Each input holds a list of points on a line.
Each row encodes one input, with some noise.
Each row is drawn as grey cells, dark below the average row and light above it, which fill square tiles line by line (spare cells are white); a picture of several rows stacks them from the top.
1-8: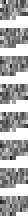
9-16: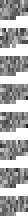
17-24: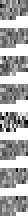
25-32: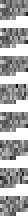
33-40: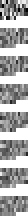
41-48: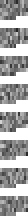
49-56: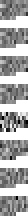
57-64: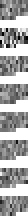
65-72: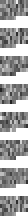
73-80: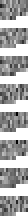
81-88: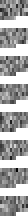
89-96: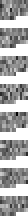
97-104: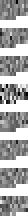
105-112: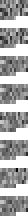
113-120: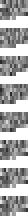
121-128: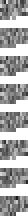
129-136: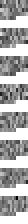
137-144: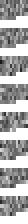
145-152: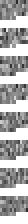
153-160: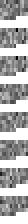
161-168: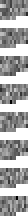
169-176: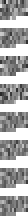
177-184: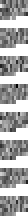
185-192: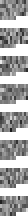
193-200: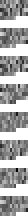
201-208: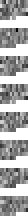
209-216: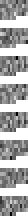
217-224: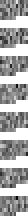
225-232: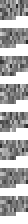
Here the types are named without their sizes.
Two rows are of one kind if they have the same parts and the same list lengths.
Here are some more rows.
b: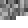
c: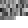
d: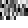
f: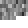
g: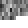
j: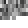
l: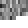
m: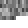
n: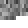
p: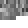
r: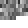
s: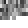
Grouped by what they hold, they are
b, f, g, l, m, n, p, r
c, j, s
d

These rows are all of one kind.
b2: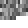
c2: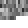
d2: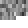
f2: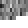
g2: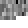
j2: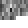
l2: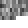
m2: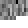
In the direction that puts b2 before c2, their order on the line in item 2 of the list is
b2, f2, d2, c2, l2, j2, g2, m2.
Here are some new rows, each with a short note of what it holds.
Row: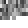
a list of one item
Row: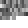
a list of one item
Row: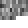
a list of two items
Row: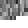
a list of two items
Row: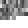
a list of one item
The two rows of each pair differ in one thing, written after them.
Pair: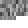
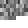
the place on the line in item 1 of the list
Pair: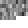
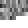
the place on the line in item 1 of the list
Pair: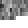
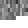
the place on the line in item 1 of the list
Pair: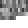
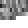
the place on the line in item 2 of the list
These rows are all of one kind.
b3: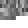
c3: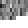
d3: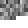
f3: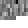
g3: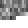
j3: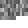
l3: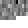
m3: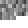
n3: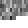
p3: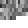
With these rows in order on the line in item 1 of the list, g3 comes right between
n3 and p3.
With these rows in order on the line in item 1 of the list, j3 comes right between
d3 and f3.
